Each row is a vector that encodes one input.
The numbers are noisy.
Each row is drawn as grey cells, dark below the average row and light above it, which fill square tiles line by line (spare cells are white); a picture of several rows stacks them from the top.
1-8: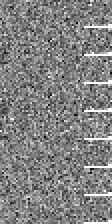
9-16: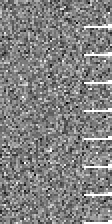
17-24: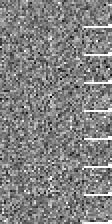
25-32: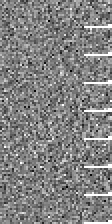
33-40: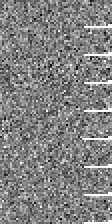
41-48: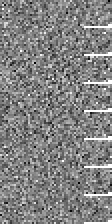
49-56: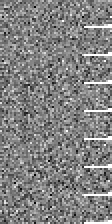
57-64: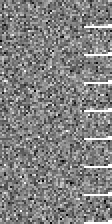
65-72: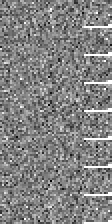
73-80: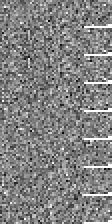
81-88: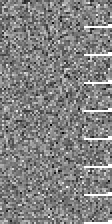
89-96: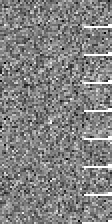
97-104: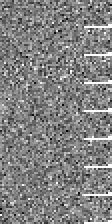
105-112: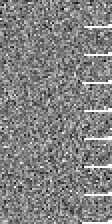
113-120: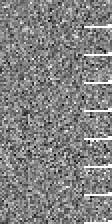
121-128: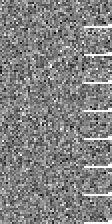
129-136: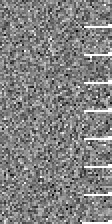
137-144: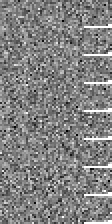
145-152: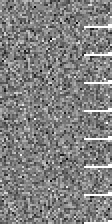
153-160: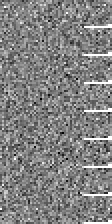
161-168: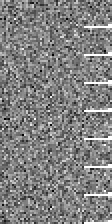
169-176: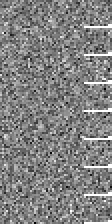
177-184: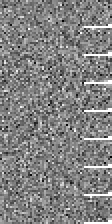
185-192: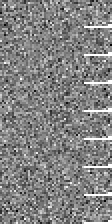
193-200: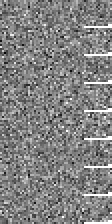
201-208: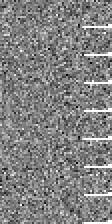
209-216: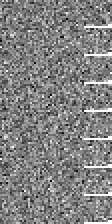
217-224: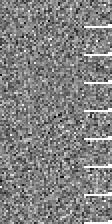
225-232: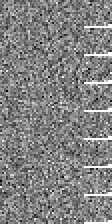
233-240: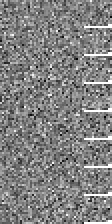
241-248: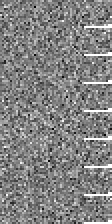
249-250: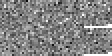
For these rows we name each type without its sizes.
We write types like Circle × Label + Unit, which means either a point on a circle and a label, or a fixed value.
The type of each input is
(Circle + Unit) × Line.
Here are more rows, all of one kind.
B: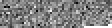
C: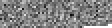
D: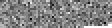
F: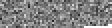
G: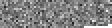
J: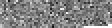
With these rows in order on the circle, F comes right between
B and C.
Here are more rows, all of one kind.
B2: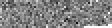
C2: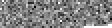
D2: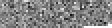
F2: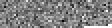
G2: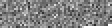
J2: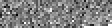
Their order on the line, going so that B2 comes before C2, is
J2, F2, G2, D2, B2, C2.
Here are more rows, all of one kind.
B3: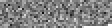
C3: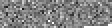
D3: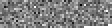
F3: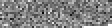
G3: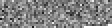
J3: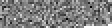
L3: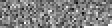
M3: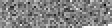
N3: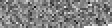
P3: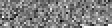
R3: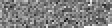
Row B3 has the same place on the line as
C3, F3 and G3.
